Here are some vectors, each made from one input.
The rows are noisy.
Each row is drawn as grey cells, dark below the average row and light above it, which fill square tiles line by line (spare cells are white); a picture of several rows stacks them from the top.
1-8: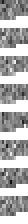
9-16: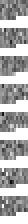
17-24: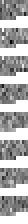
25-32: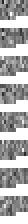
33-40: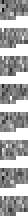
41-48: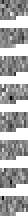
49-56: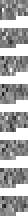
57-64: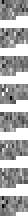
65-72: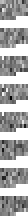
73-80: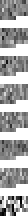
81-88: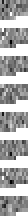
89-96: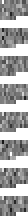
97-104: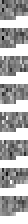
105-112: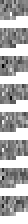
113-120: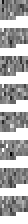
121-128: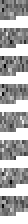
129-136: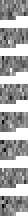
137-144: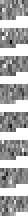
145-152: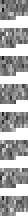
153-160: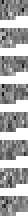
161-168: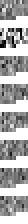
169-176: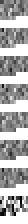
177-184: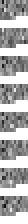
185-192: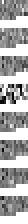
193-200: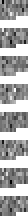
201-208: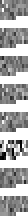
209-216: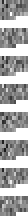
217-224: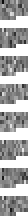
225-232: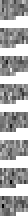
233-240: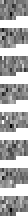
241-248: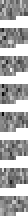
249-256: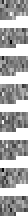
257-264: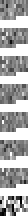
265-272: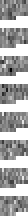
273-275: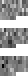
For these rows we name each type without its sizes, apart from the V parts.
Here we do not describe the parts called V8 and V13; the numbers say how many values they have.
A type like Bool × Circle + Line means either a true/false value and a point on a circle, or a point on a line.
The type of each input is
Bool × (Line × Line + V13) × V8 + Unit.
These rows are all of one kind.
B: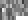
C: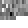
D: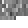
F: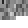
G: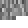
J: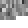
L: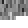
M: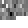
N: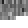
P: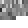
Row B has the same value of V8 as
C, F, J and L.
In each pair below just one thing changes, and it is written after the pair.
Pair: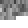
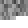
the value of V8
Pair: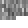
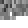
the true/false value
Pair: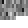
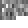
the true/false value
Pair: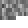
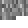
the value of V8
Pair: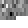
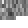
the place on one of the two lines
